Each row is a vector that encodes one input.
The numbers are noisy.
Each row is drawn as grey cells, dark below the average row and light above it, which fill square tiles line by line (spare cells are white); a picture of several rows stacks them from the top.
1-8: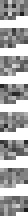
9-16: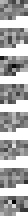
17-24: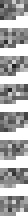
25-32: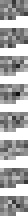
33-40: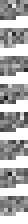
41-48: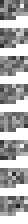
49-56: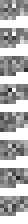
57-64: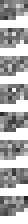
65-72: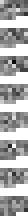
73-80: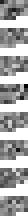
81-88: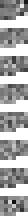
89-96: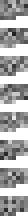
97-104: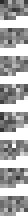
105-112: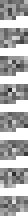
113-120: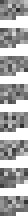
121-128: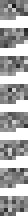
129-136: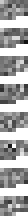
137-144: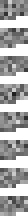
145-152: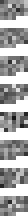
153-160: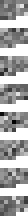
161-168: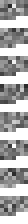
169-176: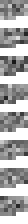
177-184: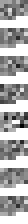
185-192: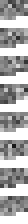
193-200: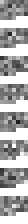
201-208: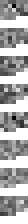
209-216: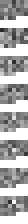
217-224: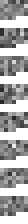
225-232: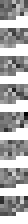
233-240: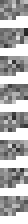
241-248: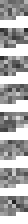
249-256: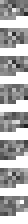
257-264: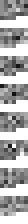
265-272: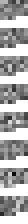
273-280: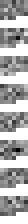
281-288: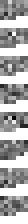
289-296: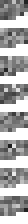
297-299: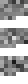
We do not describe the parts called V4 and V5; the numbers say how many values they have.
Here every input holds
either a point on an 8-point line and a value of V4, or four true/false values, or a value of V5.
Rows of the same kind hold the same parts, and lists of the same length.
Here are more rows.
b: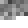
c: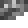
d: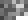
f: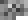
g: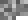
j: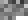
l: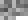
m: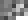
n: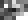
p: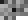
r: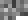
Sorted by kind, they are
b, f, g, j, l, r
c, d, m, n
p

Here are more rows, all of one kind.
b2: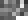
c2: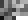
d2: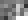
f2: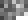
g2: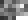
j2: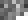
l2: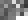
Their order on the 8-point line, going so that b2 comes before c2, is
l2, d2, j2, f2, g2, b2, c2.
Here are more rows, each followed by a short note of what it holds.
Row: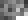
a point on an 8-point line and a value of V4
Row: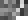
a point on an 8-point line and a value of V4
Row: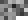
a value of V5
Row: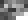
a point on an 8-point line and a value of V4
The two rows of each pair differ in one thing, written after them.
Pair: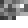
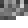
the value of V4
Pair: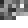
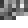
the value of V4
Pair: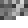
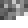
the place on the 8-point line
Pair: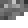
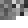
the value of V4
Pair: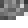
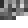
the place on the 8-point line
